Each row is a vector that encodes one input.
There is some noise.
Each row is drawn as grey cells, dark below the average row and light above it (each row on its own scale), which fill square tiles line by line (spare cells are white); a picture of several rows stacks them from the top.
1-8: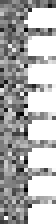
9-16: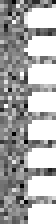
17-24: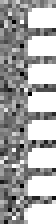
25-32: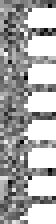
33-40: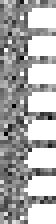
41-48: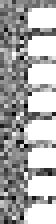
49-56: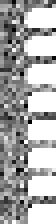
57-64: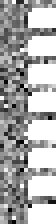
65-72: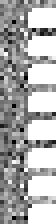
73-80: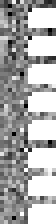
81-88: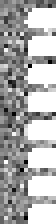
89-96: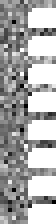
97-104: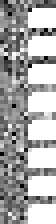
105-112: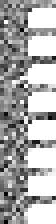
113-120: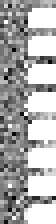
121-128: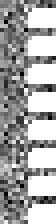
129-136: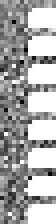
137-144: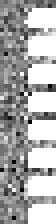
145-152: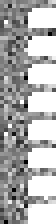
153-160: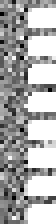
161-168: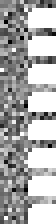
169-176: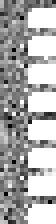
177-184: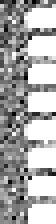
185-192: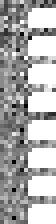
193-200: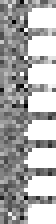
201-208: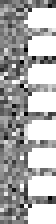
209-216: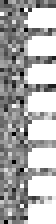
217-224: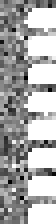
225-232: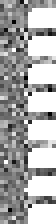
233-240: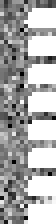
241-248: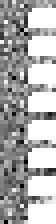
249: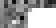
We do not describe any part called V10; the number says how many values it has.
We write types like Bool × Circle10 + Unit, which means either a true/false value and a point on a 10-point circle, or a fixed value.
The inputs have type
(Bool × (Tree8 + V10) + Line9) × (Line5 + Line8).
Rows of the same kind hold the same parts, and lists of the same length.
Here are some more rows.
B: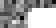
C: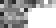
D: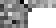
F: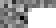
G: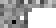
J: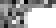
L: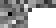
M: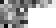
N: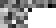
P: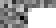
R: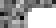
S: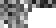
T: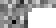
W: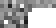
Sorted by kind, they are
B, J, R
C, F, M, P
D, W
G, T
L, N
S

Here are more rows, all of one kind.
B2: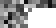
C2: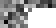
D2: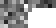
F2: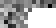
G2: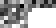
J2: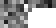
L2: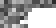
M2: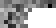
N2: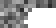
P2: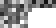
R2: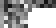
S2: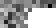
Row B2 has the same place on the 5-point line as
C2 and N2.
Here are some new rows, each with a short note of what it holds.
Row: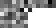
a point on a 5-point line, a true/false value and a value of V10
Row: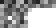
a point on a 5-point line and a point on a 9-point line
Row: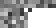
a point on a 5-point line, a true/false value and a value of V10
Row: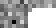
a point on an 8-point line, a node of an 8-node tree and a true/false value
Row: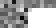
a point on an 8-point line and a point on a 9-point line
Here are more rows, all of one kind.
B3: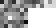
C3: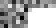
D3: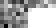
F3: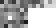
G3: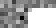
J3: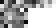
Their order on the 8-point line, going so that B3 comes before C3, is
J3, B3, G3, F3, C3, D3.
